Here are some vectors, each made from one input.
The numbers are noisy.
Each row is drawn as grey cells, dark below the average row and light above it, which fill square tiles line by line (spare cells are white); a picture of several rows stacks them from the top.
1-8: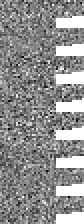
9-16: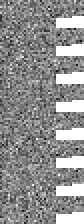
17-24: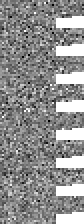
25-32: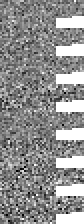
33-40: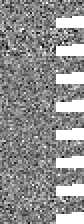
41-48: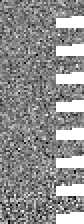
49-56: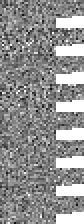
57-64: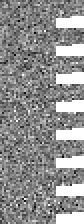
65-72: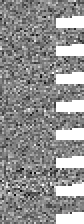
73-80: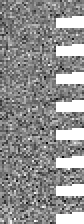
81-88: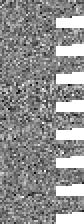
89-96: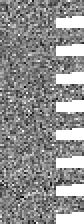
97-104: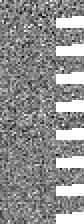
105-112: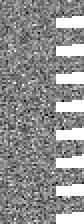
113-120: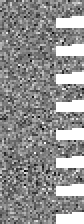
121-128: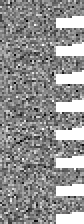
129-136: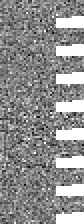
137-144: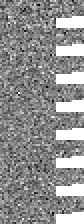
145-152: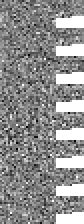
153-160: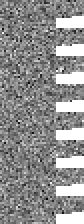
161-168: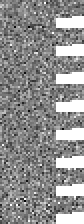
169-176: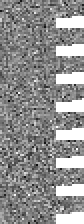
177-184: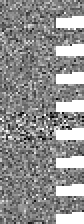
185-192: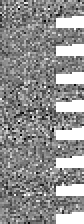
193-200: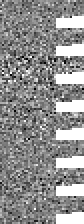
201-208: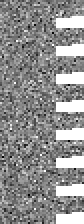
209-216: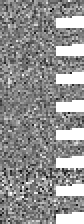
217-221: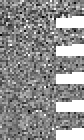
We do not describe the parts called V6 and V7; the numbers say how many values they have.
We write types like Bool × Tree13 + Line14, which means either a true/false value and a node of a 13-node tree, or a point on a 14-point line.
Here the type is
Tree9 × (Tree9 + V6) × V7.
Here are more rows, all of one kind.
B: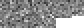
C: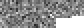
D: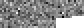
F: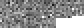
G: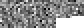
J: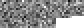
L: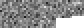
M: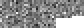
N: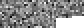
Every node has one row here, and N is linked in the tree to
B and L.
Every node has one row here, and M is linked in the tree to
C.
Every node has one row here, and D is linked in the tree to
J and L.
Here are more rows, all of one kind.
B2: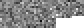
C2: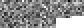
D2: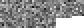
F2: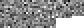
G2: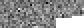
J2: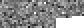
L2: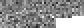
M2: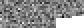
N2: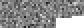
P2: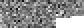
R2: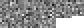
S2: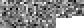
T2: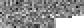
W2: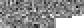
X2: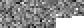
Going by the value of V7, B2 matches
L2, M2, N2 and X2.
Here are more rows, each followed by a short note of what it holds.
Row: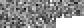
a node of each of two 9-node trees and a value of V7
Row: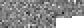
a node of each of two 9-node trees and a value of V7
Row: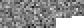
a node of a 9-node tree, a value of V6 and a value of V7
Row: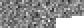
a node of a 9-node tree, a value of V6 and a value of V7
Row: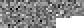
a node of a 9-node tree, a value of V6 and a value of V7
